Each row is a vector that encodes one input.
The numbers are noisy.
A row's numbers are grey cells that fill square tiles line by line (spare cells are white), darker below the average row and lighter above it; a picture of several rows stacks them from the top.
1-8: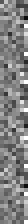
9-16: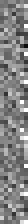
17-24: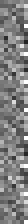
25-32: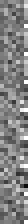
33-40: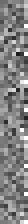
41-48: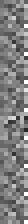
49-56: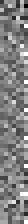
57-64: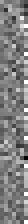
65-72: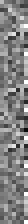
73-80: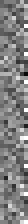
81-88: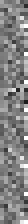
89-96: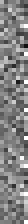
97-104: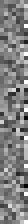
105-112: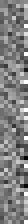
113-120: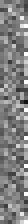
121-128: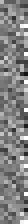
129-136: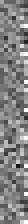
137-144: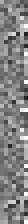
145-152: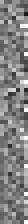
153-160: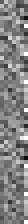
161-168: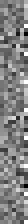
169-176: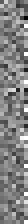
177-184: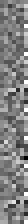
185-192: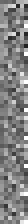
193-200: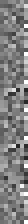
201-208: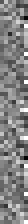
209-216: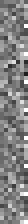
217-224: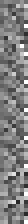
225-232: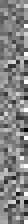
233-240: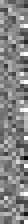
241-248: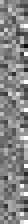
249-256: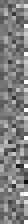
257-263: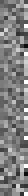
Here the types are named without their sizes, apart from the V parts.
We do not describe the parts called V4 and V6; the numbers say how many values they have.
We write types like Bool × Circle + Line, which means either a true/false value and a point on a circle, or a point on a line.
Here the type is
Bool × V6 + Line + V4.
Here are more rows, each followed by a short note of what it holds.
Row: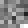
a true/false value and a value of V6
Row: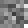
a point on a line
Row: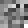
a value of V4
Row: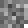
a point on a line
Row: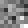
a true/false value and a value of V6
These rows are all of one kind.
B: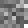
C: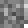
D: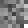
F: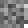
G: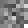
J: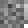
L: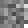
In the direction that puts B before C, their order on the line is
D, G, B, L, F, C, J.
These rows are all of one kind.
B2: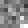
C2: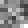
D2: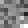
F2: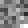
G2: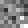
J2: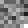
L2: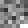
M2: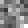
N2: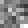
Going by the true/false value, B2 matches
C2, M2 and N2.
